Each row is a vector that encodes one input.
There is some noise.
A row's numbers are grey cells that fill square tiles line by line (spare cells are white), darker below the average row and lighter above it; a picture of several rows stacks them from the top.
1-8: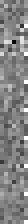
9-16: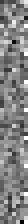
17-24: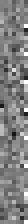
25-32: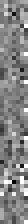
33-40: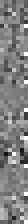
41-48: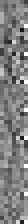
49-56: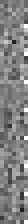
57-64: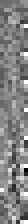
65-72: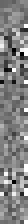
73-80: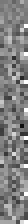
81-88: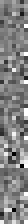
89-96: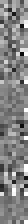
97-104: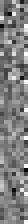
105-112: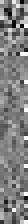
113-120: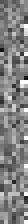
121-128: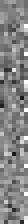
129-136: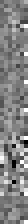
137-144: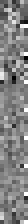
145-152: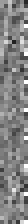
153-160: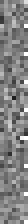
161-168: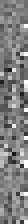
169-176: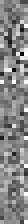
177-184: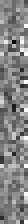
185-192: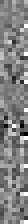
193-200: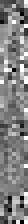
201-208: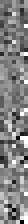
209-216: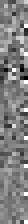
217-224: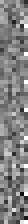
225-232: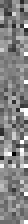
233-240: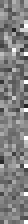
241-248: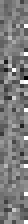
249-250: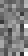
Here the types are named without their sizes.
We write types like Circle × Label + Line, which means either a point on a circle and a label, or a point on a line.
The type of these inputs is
Circle × Line.
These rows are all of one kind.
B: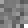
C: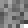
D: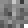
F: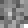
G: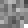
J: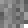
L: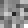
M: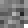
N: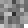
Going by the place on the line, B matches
M and N.
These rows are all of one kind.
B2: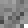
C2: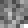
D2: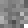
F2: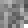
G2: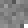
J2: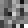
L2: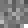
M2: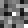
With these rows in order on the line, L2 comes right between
C2 and D2.
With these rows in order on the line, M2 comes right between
B2 and J2.
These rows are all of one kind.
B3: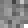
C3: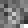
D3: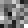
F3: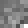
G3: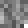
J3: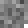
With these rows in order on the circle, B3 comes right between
F3 and G3.
